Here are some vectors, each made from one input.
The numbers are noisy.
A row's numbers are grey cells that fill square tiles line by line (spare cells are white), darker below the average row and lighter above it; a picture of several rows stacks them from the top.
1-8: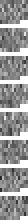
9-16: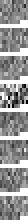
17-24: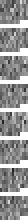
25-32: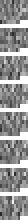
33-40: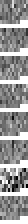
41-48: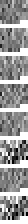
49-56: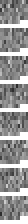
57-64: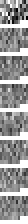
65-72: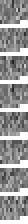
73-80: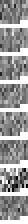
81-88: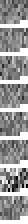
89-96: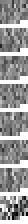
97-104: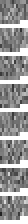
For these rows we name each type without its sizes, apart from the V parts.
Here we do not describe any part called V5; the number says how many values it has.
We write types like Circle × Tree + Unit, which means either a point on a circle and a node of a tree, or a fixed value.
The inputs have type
List(Bool × V5).
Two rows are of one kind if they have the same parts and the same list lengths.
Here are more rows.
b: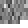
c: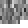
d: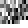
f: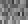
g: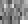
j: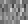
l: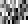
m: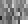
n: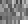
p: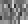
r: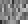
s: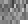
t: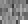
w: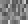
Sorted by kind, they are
b, c, g, m, n, p
d, l
f, j, r, s, t, w

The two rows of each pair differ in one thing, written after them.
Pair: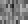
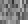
the value of V5 in item 1 of the list
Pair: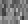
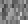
the value of V5 in item 2 of the list
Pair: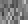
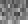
the value of V5 in item 1 of the list
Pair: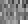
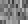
the value of V5 in item 2 of the list
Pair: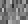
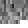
the value of V5 in item 1 of the list
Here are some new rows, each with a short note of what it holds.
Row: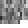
a list of one item
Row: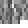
a list of one item
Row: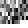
the empty list
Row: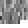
a list of one item
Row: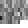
a list of one item
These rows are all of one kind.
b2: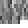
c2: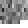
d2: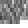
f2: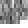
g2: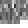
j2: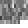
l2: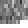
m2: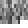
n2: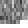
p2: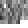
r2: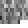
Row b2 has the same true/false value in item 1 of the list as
c2, m2, p2 and r2.
